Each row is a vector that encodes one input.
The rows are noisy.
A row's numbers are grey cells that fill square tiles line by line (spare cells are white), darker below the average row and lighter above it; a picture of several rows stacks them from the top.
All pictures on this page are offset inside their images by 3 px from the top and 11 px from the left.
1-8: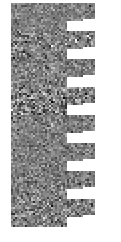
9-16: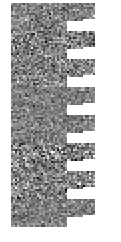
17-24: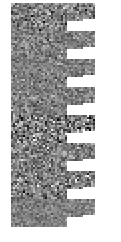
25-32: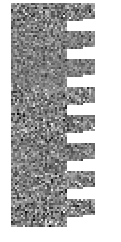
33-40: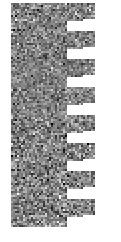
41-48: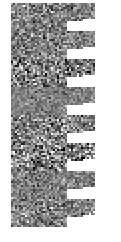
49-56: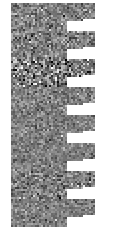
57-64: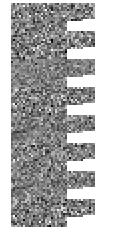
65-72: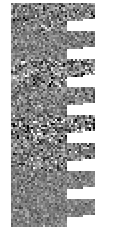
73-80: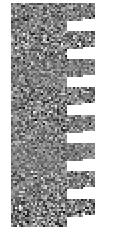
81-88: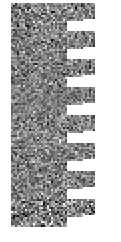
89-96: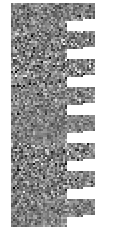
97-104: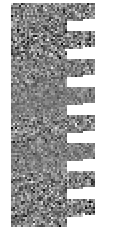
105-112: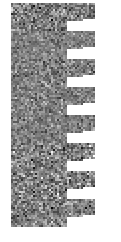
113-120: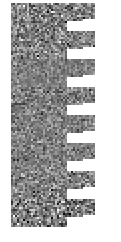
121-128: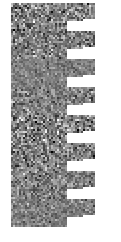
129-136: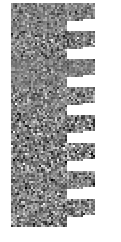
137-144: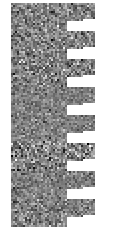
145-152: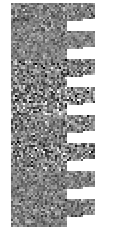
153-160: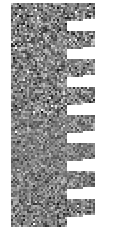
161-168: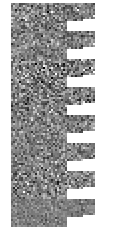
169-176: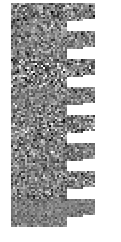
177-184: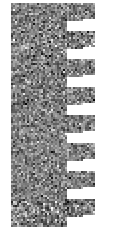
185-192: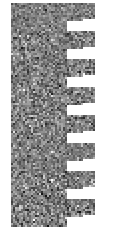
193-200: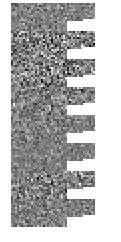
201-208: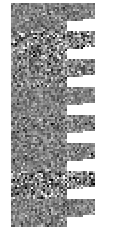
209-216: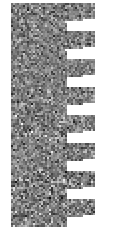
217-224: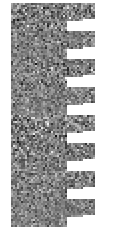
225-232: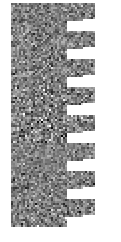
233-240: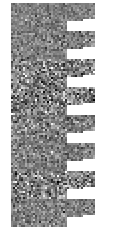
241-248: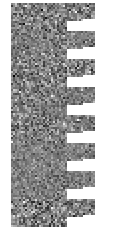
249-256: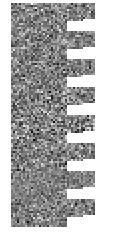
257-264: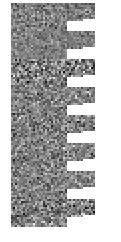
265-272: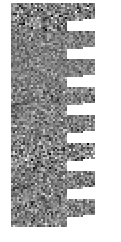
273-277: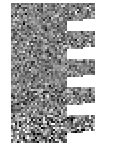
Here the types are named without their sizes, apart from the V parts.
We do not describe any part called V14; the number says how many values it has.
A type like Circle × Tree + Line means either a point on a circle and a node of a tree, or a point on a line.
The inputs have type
Bool × V14 + Circle + Unit.
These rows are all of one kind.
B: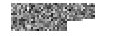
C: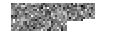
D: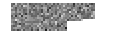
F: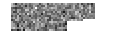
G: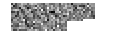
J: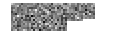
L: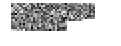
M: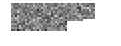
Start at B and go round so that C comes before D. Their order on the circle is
B, L, C, G, J, F, M, D.
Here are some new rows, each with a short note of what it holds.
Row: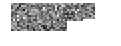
a point on a circle
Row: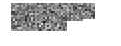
a point on a circle
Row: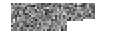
a point on a circle
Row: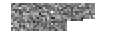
a true/false value and a value of V14
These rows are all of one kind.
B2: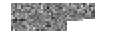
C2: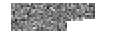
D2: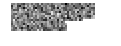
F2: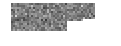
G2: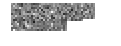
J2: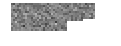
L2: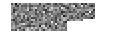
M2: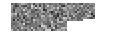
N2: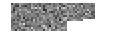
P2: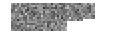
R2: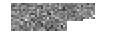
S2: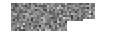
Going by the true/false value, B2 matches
C2, P2 and R2.
